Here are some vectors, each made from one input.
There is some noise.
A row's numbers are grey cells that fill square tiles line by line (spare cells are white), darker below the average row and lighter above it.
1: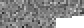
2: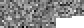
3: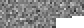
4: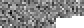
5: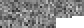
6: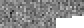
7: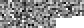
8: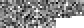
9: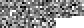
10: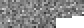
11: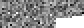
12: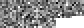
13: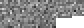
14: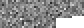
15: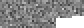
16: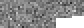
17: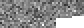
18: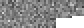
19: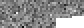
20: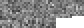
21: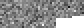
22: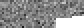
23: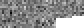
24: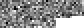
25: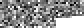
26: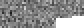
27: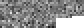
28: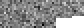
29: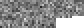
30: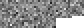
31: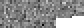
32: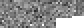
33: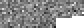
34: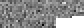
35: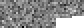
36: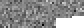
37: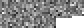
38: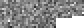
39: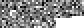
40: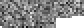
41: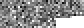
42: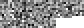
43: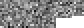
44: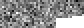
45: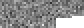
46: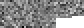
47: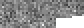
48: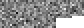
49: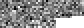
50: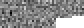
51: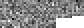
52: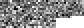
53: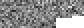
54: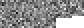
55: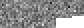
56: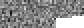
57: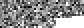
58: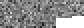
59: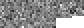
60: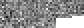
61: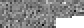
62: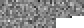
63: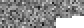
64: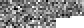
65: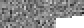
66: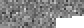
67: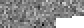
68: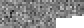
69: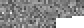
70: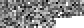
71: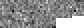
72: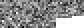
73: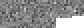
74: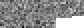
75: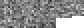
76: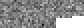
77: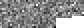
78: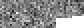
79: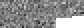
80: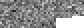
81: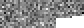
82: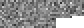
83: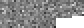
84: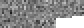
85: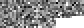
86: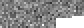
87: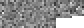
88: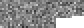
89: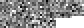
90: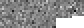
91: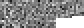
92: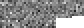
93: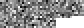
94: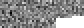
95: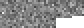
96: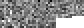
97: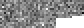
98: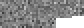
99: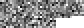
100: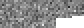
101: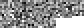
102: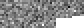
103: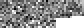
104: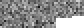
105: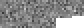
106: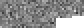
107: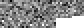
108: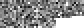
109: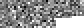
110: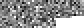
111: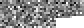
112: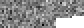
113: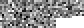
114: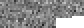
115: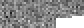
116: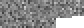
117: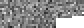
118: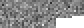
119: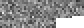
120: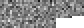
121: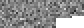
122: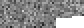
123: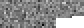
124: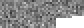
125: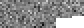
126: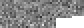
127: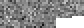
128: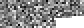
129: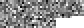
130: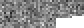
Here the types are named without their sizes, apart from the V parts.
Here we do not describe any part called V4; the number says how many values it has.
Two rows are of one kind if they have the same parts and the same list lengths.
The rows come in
4 kinds.
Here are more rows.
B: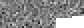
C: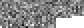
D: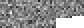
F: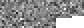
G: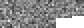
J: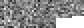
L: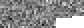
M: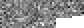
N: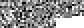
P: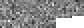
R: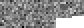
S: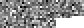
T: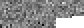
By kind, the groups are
B, C, M, R
D, F, G, J, L, P, T
N
S

